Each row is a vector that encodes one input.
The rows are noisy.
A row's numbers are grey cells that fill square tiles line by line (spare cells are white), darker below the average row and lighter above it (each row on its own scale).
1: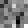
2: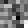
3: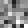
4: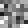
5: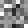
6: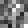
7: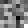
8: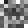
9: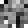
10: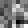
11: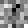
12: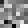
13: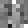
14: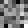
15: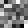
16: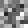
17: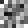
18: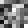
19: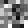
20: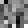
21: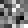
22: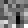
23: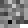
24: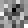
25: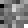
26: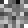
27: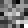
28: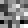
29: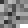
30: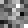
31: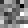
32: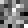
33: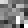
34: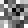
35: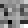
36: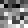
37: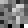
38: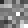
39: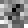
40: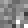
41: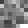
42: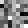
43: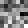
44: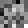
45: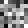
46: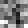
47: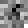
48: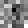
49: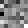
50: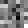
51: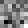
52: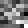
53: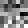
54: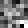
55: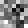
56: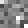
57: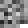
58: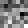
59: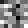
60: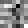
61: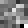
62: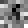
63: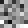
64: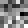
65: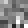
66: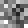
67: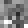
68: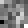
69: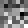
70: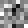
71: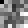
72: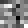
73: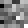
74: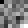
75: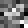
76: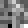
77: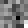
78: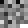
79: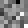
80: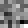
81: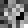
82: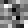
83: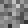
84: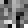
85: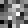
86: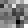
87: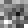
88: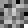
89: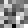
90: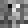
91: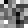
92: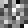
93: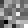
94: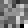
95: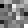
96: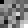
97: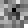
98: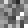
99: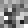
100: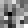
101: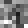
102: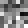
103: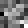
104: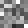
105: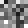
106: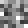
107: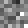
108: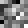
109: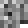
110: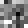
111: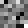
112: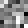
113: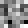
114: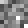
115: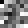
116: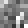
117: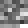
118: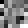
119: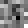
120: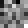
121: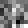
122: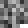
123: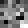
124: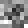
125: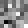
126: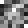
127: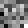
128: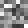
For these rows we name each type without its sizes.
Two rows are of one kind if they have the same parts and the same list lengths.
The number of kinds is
4.
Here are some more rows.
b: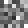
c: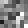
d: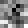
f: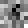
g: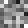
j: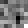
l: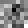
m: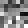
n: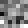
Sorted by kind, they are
b, c, g
d, f, j, l
m
n

